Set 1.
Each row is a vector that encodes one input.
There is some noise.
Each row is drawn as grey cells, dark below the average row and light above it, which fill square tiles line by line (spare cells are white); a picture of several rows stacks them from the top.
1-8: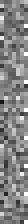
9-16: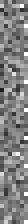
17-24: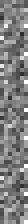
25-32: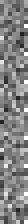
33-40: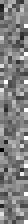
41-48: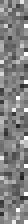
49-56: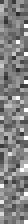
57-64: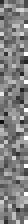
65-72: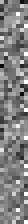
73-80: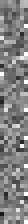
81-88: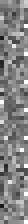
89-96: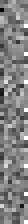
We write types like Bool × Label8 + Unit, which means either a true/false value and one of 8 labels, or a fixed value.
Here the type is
Circle13 × Line10.
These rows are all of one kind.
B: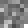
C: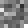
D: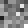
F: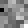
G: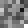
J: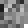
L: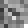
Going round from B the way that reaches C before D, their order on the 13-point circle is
B, C, G, L, F, J, D.
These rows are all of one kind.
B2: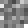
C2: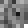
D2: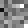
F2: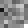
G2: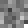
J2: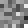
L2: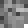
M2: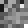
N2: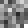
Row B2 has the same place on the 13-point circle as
D2 and F2.
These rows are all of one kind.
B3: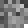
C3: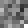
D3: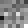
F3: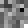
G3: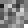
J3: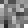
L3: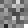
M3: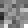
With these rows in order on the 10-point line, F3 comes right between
B3 and L3.
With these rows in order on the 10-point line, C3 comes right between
J3 and L3.
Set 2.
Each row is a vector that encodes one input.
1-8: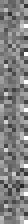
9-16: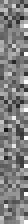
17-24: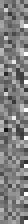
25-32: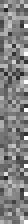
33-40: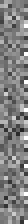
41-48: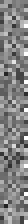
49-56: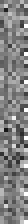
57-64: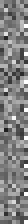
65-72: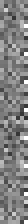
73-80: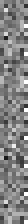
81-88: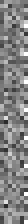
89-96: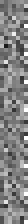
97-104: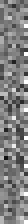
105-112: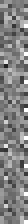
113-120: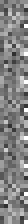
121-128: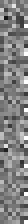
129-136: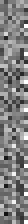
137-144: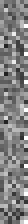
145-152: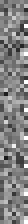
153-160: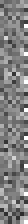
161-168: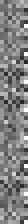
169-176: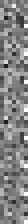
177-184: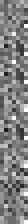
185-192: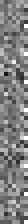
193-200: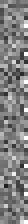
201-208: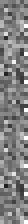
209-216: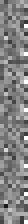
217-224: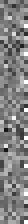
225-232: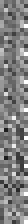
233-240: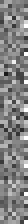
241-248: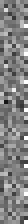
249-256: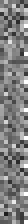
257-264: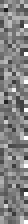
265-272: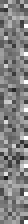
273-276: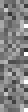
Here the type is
Bool × Line11.
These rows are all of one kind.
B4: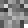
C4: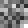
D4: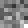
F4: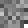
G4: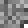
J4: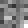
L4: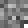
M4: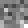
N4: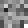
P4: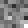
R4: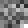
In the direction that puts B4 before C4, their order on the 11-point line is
N4, B4, J4, P4, D4, M4, G4, F4, L4, R4, C4.
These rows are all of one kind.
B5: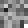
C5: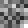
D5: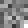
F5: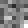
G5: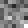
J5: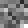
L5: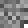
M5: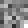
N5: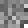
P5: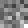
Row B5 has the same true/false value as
L5 and N5.
